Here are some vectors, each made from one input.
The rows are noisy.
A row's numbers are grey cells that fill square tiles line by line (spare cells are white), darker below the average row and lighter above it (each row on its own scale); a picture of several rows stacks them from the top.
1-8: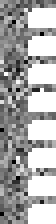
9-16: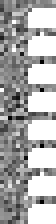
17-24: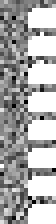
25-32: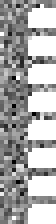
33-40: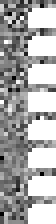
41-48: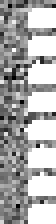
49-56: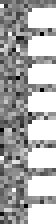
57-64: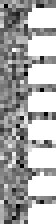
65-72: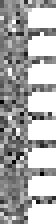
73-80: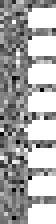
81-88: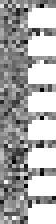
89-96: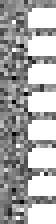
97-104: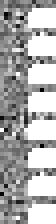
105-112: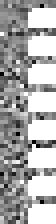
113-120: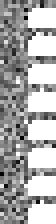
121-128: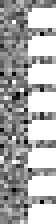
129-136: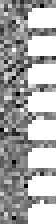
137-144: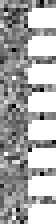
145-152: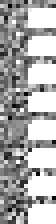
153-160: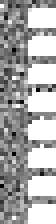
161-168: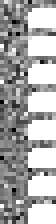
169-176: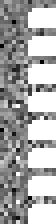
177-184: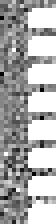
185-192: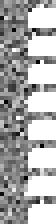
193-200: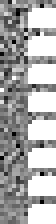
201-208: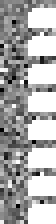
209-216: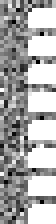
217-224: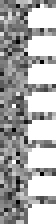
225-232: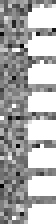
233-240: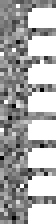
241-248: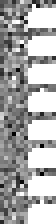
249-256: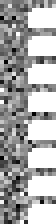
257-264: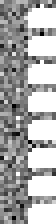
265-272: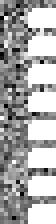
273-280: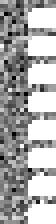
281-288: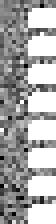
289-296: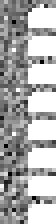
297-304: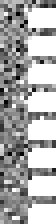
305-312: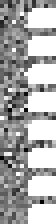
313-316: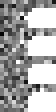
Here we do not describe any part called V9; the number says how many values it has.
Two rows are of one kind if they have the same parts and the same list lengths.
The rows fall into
2 kinds.
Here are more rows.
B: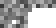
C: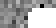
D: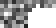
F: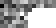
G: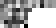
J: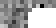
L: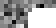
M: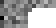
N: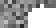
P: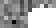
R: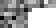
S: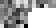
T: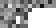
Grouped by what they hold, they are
B, F, N
C, D, G, J, L, M, P, R, S, T

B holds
a node of an 11-node tree and a value of V9.
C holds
a point on a 15-point line and a true/false value.
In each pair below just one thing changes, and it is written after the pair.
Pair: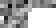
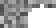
the node of the tree
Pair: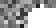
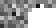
the value of V9
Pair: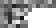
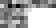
the node of the tree
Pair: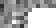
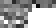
the value of V9
